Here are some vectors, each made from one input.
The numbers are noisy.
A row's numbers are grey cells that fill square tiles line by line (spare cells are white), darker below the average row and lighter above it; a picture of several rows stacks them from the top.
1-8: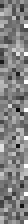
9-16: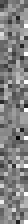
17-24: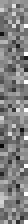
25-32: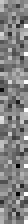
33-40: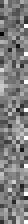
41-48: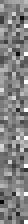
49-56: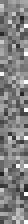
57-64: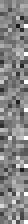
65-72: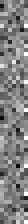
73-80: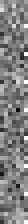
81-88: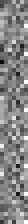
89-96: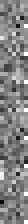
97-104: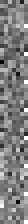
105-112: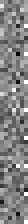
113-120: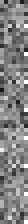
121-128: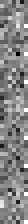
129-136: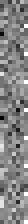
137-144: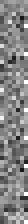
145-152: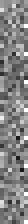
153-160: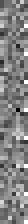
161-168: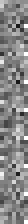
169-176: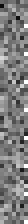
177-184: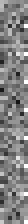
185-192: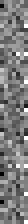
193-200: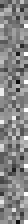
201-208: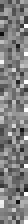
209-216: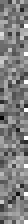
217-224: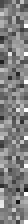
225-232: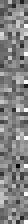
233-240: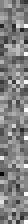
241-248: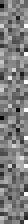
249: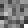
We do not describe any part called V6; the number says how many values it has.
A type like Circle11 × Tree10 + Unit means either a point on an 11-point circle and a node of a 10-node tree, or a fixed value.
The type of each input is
Label7 × V6 + Label8 + Line11.
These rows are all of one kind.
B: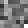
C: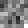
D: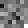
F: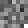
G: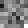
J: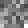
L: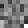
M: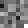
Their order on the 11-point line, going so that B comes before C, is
B, L, F, J, C, G, D, M.
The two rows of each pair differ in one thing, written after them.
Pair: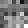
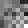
the label
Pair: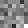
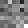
the label
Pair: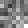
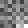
the label
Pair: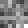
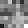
the label
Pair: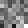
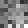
the value of V6
